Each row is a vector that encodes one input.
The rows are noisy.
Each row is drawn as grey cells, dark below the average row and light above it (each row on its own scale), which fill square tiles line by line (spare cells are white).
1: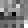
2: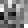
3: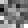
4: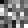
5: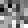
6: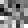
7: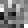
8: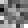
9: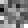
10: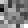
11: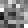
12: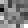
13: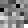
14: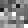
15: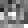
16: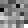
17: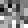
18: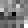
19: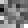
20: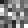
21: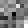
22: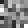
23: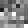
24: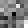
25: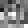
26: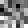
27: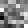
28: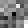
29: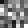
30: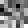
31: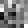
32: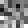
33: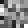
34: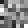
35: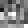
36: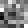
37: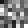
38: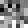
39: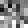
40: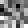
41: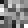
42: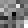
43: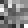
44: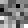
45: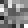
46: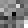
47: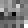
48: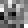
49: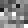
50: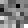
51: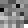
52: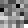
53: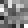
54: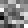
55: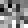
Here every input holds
a node of an 8-node tree and a true/false value.
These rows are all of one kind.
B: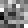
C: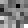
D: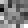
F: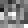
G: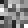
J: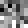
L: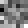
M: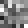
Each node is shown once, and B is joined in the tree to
C and J.
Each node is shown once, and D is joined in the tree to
L.
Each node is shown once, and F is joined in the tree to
G.
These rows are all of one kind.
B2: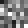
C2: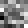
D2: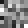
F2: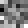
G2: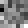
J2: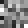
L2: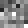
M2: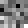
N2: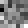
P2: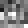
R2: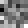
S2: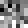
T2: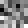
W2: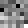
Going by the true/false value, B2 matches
C2, D2 and J2.
